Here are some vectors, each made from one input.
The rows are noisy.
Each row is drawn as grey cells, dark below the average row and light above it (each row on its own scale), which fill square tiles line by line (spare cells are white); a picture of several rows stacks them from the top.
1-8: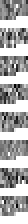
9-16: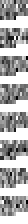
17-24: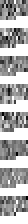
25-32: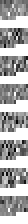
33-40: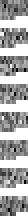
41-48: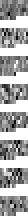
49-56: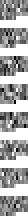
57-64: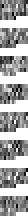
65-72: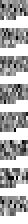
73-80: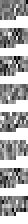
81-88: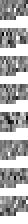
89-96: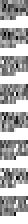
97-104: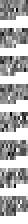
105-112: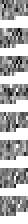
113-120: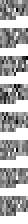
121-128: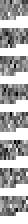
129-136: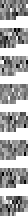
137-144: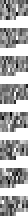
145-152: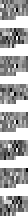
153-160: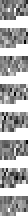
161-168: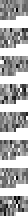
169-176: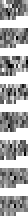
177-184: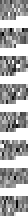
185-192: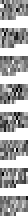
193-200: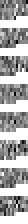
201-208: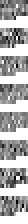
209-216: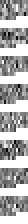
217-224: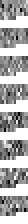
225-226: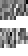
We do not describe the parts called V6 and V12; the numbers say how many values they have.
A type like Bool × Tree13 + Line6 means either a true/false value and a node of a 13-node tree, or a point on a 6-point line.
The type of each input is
Circle5 + (Line9 + V6) × V12.
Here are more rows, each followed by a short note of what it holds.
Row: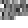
a point on a 9-point line and a value of V12
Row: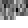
a point on a 9-point line and a value of V12
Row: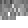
a value of V6 and a value of V12
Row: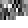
a point on a 5-point circle
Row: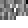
a point on a 9-point line and a value of V12
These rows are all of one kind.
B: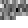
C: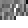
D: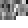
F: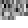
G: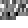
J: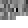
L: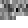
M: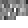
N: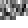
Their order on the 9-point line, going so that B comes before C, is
F, G, N, M, B, L, J, C, D.
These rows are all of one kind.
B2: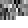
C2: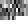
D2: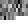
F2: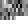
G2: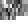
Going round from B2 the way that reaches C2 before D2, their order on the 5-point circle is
B2, C2, G2, F2, D2.
